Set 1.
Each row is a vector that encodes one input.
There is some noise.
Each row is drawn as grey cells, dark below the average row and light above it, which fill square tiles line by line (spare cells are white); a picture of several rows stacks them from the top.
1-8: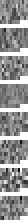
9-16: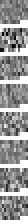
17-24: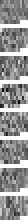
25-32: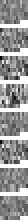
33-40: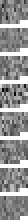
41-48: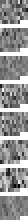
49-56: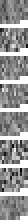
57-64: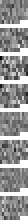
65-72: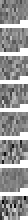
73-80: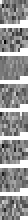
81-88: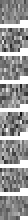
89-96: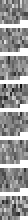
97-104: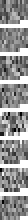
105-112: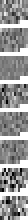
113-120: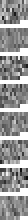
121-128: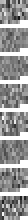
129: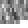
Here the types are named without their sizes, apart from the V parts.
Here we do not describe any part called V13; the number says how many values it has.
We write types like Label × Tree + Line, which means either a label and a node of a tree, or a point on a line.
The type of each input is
Line × V13 + Tree.
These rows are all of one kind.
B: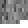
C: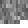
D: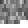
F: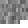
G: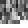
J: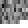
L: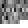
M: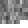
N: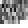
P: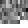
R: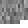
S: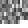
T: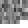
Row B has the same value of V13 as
J, L, R and S.
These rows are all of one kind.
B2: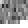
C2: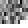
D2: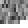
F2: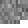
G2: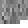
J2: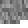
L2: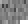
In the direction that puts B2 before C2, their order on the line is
B2, D2, G2, J2, L2, C2, F2.
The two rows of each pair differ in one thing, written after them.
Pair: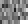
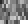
the value of V13
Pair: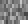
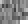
the place on the line
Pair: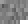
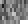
the place on the line
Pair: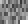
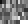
the value of V13
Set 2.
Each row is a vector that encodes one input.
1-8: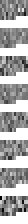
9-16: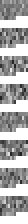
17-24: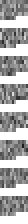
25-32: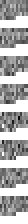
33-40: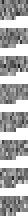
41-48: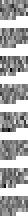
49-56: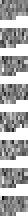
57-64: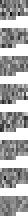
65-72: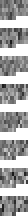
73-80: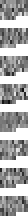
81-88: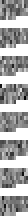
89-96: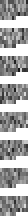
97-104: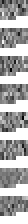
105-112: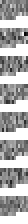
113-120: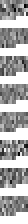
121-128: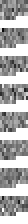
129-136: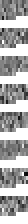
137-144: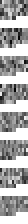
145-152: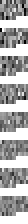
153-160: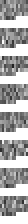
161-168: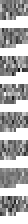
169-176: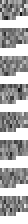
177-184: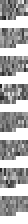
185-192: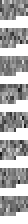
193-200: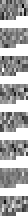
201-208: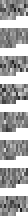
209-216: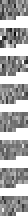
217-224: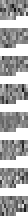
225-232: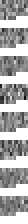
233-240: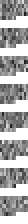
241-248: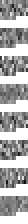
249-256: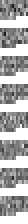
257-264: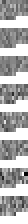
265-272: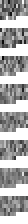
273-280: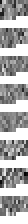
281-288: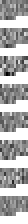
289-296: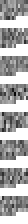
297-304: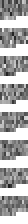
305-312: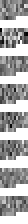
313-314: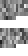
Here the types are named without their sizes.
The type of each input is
Circle × Tree + Line.
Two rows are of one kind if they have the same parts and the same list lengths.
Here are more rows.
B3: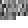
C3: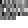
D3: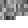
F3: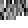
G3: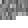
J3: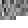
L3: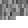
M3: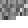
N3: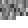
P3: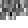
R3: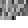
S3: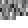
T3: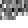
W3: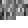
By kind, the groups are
B3, C3, F3, J3, L3, P3, R3, W3
D3, G3, M3, N3, S3, T3

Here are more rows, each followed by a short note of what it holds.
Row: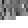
a point on a circle and a node of a tree
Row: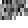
a point on a circle and a node of a tree
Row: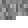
a point on a line
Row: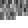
a point on a circle and a node of a tree
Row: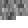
a point on a circle and a node of a tree
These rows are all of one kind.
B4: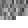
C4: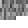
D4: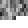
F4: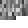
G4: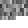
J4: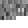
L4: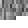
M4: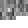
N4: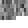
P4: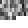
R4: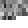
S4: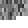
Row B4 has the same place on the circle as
C4, D4, L4 and P4.
